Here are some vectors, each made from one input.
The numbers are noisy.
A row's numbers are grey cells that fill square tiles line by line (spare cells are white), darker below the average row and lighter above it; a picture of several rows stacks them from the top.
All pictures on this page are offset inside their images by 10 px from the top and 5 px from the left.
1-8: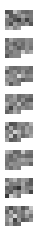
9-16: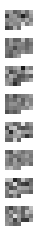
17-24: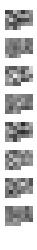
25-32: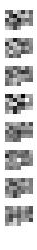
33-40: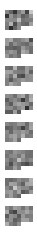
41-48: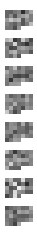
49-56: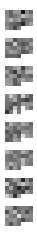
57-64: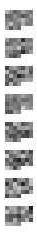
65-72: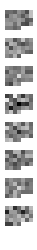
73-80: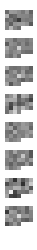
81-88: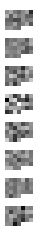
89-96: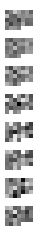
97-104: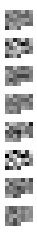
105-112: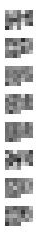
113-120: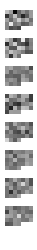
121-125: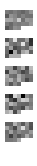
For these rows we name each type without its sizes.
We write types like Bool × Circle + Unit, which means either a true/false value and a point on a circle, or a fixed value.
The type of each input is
Label × (Label + Line).
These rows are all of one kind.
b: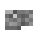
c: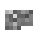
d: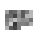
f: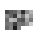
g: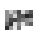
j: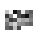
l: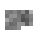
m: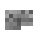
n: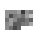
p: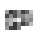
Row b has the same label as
c, f, g and j.
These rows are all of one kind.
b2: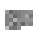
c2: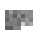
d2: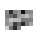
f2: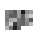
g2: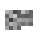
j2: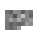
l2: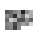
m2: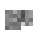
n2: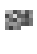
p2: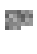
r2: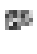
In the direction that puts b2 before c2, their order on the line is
n2, f2, g2, d2, b2, r2, j2, c2, l2, p2, m2.
